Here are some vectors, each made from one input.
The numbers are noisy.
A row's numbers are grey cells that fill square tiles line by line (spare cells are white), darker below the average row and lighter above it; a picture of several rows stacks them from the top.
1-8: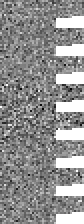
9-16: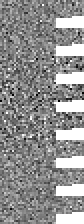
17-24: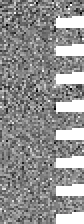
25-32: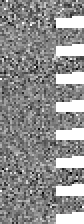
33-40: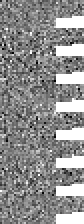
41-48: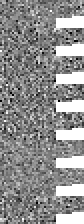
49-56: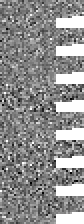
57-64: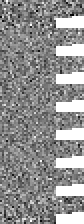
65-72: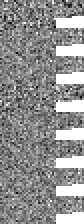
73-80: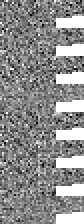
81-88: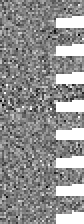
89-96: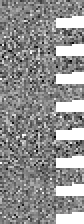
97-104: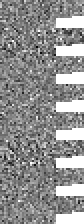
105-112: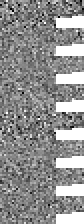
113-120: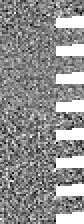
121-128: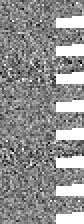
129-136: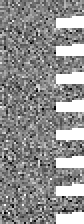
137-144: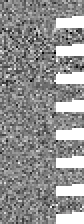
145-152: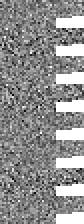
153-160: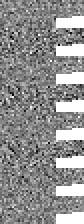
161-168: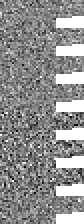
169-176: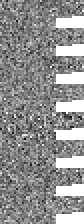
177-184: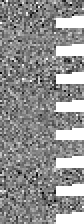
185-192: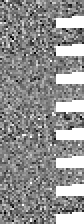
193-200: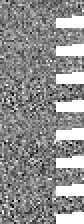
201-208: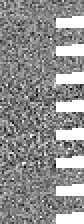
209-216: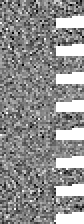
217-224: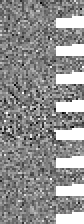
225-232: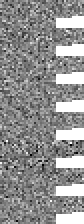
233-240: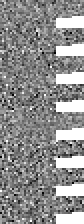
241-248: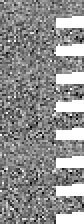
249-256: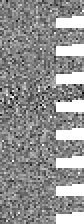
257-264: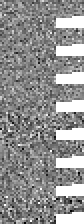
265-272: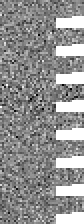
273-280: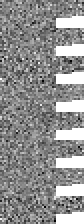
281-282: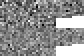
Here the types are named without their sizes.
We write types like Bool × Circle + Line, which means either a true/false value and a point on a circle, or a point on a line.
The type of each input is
(Bool × Bool × Bool + Unit) × Tree + List(Circle).
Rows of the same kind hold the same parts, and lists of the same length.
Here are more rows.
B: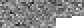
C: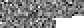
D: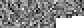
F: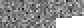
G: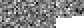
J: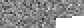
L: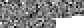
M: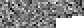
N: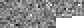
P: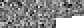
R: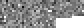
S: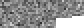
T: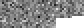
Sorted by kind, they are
B, J, N, S
C, L, P
D, M
F, R, T
G

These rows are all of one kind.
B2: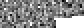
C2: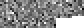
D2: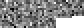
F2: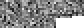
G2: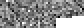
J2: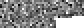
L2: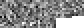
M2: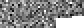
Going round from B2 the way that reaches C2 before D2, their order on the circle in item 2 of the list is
B2, C2, M2, J2, G2, L2, F2, D2.
